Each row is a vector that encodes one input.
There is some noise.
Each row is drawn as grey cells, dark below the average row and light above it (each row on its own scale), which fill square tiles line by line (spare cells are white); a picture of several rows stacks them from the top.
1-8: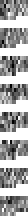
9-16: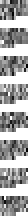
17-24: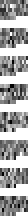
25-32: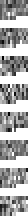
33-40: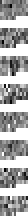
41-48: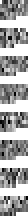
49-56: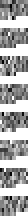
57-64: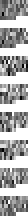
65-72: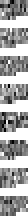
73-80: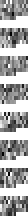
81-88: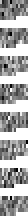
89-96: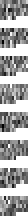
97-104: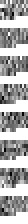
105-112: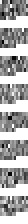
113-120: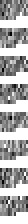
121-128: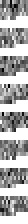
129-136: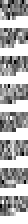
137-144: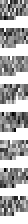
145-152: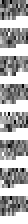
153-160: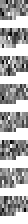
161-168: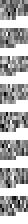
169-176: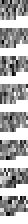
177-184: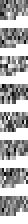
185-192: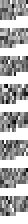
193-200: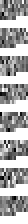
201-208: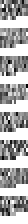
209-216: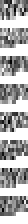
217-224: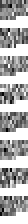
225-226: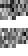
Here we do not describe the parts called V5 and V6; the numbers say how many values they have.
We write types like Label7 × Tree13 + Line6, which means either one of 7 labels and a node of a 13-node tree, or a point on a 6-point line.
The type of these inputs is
Bool × Line7 + (Line8 + V5) × V6.
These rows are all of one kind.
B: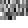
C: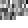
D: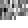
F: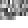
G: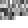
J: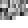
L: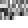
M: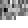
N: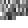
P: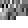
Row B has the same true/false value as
N and P.
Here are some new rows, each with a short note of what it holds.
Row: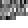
a value of V5 and a value of V6
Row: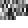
a point on a 7-point line and a true/false value
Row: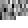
a point on a 7-point line and a true/false value
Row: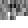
a value of V5 and a value of V6
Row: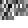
a value of V5 and a value of V6
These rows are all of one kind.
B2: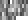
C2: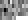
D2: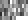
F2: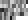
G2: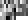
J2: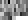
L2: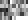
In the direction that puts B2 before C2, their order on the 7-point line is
B2, D2, C2, L2, F2, G2, J2.
